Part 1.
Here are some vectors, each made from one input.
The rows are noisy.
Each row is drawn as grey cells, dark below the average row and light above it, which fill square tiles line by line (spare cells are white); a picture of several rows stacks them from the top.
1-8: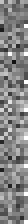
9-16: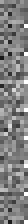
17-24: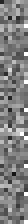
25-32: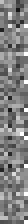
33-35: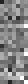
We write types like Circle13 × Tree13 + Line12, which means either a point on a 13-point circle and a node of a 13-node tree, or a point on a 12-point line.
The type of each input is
Line4 × Line5.
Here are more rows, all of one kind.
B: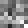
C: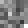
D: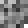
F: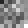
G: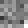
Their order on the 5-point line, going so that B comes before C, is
B, D, C, G, F.
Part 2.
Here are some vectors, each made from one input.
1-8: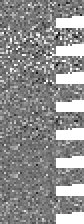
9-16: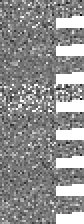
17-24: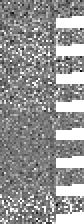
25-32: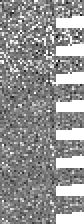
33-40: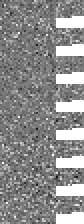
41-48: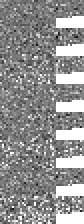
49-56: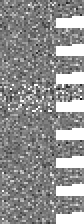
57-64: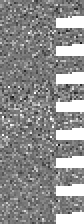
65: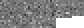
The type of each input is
Tree10.
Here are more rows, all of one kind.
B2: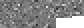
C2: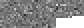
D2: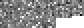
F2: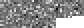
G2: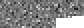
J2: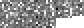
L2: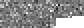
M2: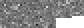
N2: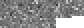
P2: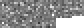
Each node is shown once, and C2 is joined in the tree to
B2, F2 and L2.
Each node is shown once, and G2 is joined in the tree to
F2.
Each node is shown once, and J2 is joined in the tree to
N2 and P2.
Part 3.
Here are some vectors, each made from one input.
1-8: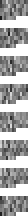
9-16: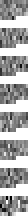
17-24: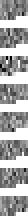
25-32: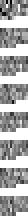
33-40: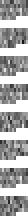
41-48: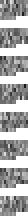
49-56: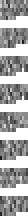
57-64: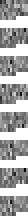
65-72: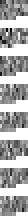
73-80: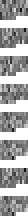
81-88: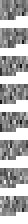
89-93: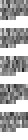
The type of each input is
Circle14 + Unit.
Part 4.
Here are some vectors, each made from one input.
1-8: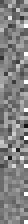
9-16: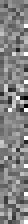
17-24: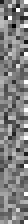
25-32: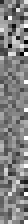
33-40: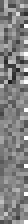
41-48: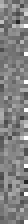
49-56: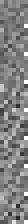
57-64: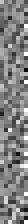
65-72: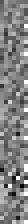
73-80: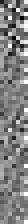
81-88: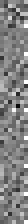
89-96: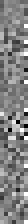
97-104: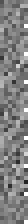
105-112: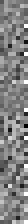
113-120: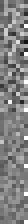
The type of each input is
Line18.
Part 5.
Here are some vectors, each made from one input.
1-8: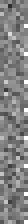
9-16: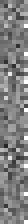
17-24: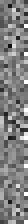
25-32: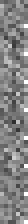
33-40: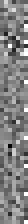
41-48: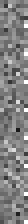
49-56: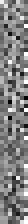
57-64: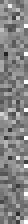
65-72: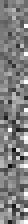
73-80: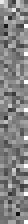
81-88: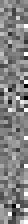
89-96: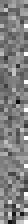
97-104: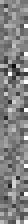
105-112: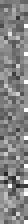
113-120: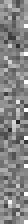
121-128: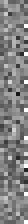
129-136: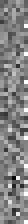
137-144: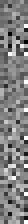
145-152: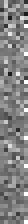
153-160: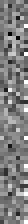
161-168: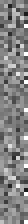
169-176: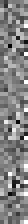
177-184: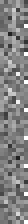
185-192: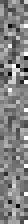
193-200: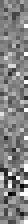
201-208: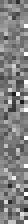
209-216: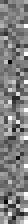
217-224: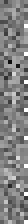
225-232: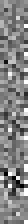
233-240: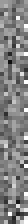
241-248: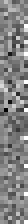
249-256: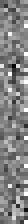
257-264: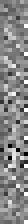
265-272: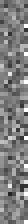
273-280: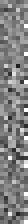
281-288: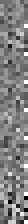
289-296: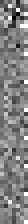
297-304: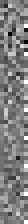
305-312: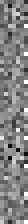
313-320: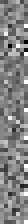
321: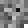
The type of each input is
Line4 × Line5 + Unit.
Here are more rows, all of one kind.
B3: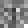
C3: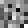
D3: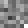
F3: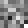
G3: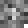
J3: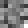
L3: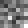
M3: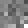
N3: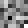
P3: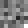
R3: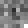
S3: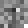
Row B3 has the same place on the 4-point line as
P3 and S3.
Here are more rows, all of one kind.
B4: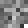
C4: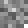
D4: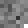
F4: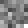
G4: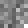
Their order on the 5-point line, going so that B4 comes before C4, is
B4, D4, F4, G4, C4.
